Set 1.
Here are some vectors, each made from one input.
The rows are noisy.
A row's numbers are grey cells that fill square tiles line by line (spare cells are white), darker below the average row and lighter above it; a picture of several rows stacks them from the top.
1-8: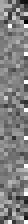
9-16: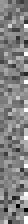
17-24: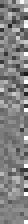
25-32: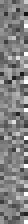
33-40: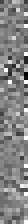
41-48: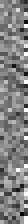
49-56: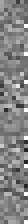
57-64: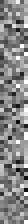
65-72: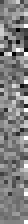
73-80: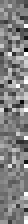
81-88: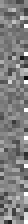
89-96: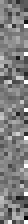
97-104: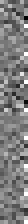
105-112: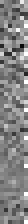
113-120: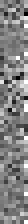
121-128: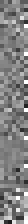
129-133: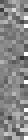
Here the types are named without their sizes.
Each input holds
a point on a line and four true/false values.
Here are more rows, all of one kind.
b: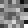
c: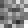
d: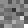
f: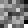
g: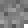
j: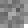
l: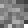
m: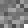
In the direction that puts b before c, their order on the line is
f, l, b, c, j, g, m, d.
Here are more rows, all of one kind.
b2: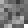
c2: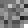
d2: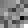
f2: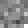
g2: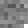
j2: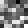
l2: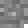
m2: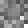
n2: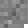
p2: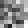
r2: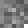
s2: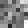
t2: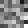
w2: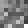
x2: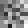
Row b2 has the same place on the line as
c2, f2, j2 and r2.
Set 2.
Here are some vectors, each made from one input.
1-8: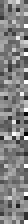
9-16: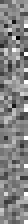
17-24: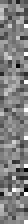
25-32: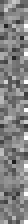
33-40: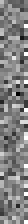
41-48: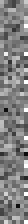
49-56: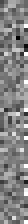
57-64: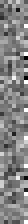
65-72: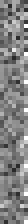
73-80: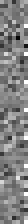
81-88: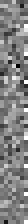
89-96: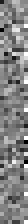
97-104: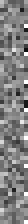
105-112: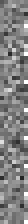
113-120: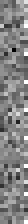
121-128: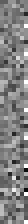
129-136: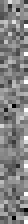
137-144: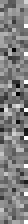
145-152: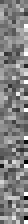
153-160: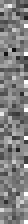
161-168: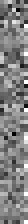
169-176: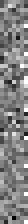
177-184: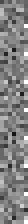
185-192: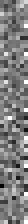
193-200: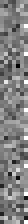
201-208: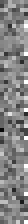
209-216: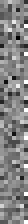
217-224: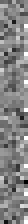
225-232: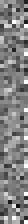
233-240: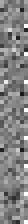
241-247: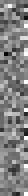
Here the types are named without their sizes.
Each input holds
either a point on a line, or four true/false values.
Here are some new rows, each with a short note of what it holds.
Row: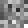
a point on a line
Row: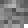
four true/false values
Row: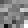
four true/false values
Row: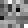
a point on a line
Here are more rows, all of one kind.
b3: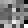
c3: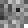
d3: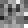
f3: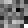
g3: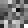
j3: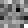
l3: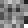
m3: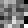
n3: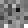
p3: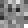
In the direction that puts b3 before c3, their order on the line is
g3, f3, m3, j3, b3, l3, p3, c3, d3, n3.
